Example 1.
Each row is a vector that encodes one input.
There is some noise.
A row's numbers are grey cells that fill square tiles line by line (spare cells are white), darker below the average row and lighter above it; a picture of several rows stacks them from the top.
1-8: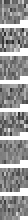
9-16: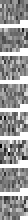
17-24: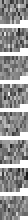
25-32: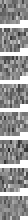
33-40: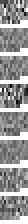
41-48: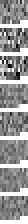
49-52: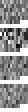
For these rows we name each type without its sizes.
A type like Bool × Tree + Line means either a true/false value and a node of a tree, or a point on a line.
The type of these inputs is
Line × Line + Tree + Unit.
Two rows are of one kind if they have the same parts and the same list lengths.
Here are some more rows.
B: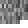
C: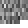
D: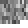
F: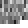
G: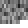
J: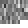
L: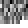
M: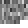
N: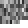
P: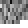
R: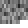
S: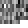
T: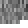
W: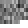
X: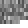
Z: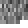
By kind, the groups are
B, C, L, N, T, Z
D, F, J, P, S, W, X
G, M, R

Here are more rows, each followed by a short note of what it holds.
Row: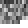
a fixed value
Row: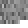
a node of a tree
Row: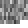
a point on each of two lines
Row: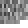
a fixed value
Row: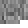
a node of a tree
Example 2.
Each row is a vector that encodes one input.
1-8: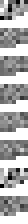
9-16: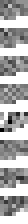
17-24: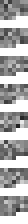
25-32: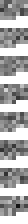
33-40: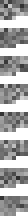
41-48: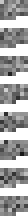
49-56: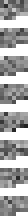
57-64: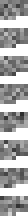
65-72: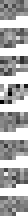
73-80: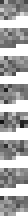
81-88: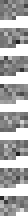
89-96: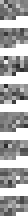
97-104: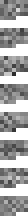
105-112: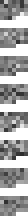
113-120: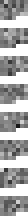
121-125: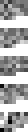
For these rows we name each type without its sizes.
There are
2 kinds of row.
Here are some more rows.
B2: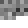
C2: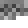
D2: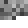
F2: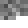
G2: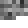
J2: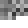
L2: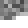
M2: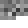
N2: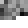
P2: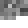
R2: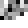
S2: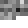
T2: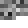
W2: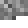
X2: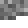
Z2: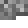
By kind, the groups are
B2, C2, D2, F2, G2, J2, L2, M2, N2, P2, S2, T2, W2, X2, Z2
R2

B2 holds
a point on a circle and a true/false value.
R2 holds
a fixed value.
